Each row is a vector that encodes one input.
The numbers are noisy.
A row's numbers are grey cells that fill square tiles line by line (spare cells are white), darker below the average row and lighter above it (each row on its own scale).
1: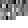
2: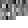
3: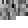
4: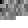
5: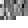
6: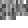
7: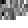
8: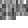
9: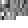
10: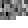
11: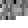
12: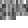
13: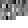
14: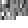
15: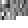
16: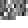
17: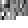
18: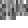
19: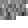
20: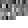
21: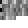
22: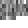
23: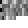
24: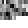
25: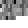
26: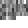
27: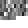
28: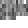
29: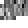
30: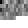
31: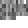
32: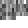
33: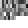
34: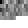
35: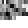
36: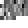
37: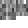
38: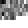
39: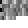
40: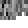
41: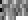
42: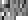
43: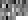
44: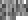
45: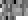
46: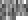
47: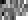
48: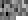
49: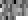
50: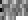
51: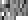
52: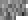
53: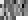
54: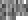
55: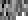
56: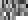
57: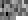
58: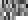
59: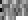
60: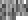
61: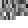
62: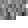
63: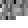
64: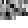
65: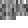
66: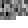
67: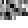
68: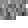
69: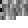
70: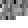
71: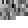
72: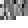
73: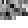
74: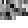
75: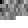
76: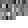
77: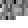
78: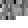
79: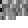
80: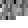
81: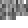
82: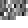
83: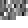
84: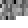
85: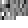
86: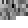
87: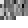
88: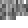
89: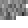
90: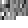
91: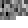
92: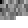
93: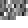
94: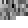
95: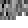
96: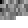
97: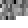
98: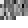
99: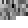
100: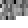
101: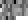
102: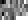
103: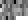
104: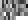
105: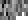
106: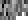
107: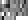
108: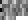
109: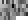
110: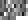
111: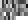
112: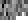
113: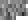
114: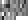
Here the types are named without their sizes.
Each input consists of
either a node of a tree, or three true/false values.
